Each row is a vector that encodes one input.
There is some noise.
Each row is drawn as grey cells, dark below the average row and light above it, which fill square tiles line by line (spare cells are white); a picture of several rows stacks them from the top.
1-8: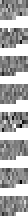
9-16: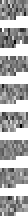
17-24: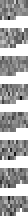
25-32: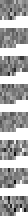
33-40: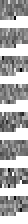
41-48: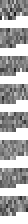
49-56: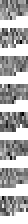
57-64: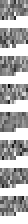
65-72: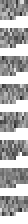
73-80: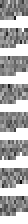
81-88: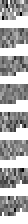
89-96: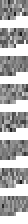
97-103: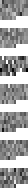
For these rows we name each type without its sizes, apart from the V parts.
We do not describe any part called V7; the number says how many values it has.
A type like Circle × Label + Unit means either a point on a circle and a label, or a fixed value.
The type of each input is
(Bool × Bool × Bool × Bool + Label) × V7.
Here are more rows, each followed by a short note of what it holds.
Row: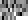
four true/false values and a value of V7
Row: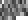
a label and a value of V7
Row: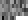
four true/false values and a value of V7
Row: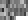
four true/false values and a value of V7
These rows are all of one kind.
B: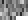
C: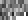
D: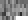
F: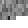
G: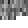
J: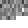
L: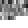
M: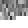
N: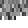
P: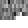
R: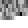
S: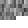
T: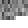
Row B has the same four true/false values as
C and L.
